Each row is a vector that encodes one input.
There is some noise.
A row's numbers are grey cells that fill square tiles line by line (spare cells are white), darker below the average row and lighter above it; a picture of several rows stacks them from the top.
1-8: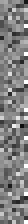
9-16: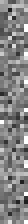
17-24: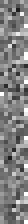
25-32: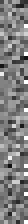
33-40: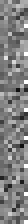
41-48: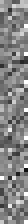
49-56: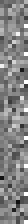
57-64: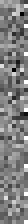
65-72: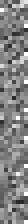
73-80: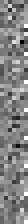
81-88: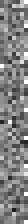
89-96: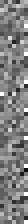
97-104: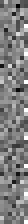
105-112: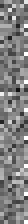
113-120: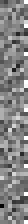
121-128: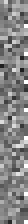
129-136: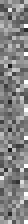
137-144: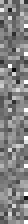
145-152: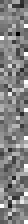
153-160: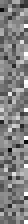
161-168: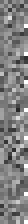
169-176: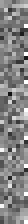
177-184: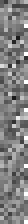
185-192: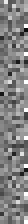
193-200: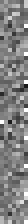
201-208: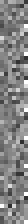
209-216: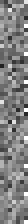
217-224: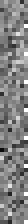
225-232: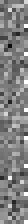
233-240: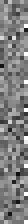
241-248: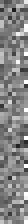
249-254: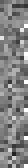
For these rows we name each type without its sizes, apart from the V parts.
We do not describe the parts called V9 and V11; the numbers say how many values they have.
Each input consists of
a point on a circle, a point on each of two lines, a true/false value, a value of V9 and a value of V11.
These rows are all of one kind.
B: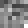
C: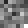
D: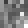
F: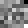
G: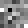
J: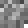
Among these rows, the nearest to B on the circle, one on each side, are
C and D.
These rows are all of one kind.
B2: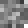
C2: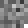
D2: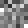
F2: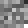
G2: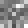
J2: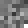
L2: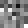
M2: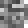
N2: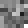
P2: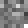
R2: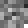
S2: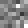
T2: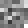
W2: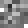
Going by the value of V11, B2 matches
J2, M2, P2 and W2.
